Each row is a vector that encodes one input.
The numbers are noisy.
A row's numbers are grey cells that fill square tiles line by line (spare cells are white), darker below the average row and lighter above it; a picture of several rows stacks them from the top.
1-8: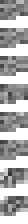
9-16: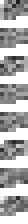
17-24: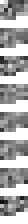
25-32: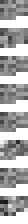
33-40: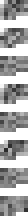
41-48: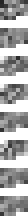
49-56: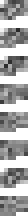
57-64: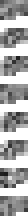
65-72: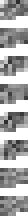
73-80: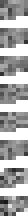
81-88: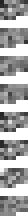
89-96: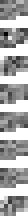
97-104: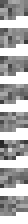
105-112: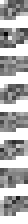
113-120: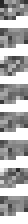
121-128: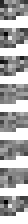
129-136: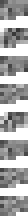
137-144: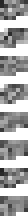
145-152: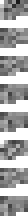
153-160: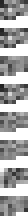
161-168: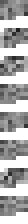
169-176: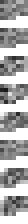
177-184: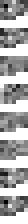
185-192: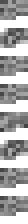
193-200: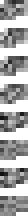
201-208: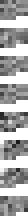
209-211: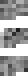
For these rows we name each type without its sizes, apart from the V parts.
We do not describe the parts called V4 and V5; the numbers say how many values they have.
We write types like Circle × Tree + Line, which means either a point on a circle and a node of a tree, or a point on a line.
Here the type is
Bool × (Line + V5) + Tree + V4.
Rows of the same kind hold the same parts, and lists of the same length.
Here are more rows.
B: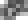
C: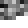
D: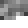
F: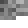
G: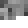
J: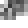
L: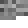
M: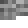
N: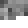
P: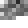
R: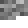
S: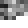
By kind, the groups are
B, J, P
C, S
D, R
F, G, L, M, N

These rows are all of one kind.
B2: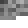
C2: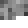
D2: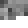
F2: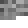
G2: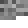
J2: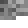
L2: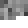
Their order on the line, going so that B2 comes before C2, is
J2, B2, D2, L2, G2, F2, C2.
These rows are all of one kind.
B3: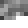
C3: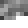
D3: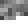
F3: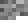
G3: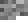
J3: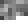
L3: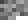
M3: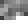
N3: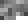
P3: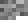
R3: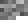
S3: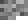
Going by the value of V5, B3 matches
C3, L3 and M3.
